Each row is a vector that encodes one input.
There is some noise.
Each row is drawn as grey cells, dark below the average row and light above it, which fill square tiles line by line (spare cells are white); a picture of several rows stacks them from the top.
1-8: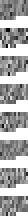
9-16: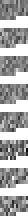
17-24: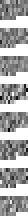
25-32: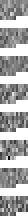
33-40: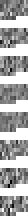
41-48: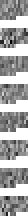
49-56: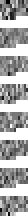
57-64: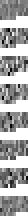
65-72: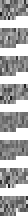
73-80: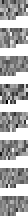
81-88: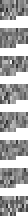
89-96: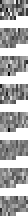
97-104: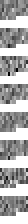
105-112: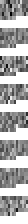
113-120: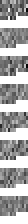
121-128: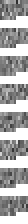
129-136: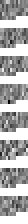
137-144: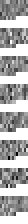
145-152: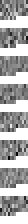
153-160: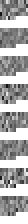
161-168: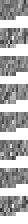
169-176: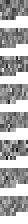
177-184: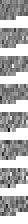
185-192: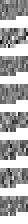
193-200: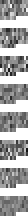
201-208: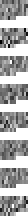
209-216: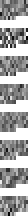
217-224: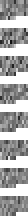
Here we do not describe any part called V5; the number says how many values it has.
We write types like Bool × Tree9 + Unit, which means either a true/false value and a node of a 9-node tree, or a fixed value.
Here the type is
(Bool × Bool × Bool + Unit) × Line4 + Tree7 × (Tree8 + V5).
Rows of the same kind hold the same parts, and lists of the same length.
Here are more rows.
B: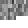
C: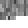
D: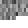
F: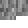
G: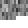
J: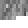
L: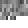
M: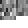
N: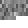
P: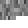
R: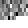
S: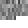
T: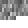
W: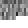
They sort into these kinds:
B, G, S
C, N, P
D, L, R, T, W
F, J, M

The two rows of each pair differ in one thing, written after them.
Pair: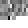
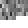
the value of V5
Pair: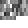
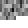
the value of V5
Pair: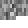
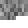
the node of the tree
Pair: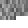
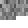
the node of the tree
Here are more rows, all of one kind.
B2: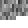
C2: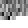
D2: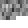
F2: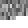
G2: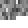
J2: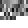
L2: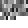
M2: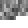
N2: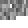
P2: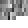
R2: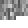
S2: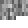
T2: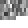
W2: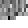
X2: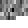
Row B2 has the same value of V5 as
G2, J2, M2 and T2.
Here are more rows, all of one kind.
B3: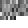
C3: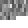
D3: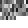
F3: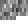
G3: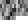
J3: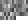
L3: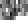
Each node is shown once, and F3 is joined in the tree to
C3 and D3.
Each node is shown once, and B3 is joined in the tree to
J3.
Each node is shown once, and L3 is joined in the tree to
G3.
